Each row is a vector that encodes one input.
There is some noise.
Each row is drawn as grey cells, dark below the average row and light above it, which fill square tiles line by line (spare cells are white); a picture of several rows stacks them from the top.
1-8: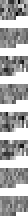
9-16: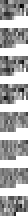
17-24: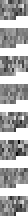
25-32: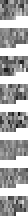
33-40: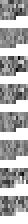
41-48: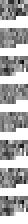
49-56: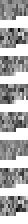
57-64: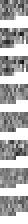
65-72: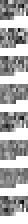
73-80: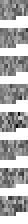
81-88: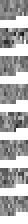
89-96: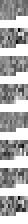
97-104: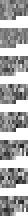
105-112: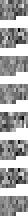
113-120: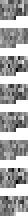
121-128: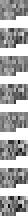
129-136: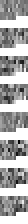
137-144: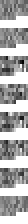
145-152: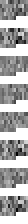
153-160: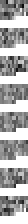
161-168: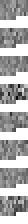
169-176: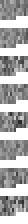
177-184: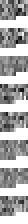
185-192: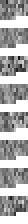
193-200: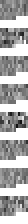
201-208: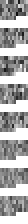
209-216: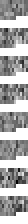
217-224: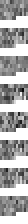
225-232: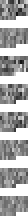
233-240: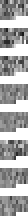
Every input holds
a point on a 7-point line.
